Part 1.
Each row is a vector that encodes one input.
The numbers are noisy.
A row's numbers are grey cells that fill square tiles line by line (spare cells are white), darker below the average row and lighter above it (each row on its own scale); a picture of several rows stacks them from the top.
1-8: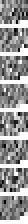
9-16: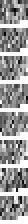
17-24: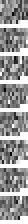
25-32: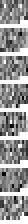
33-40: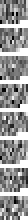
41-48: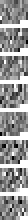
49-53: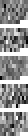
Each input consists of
either a point on a 6-point circle and a true/false value, or a fixed value.
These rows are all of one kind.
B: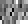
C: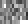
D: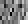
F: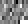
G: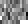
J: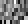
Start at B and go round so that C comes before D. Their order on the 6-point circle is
B, C, F, D, J, G.
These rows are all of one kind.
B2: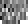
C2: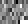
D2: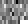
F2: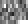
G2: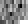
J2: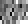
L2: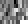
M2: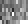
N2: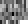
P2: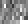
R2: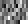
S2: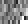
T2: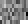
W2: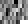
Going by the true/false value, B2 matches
J2, M2 and R2.
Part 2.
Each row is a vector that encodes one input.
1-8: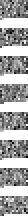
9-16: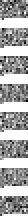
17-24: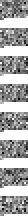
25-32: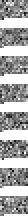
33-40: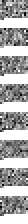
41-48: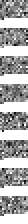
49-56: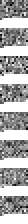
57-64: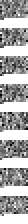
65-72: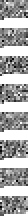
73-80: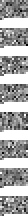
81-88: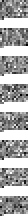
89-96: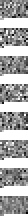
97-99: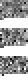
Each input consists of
a list of up to two points on a 7-point line.
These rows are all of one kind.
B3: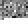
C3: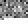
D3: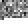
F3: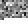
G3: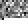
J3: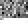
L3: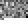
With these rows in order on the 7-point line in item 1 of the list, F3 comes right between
B3 and D3.
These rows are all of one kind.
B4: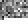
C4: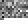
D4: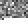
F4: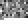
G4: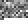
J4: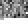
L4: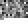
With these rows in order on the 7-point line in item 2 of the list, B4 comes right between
C4 and J4.
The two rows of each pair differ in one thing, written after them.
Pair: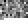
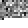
the place on the 7-point line in item 1 of the list
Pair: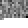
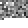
the place on the 7-point line in item 1 of the list
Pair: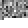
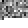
the place on the 7-point line in item 1 of the list
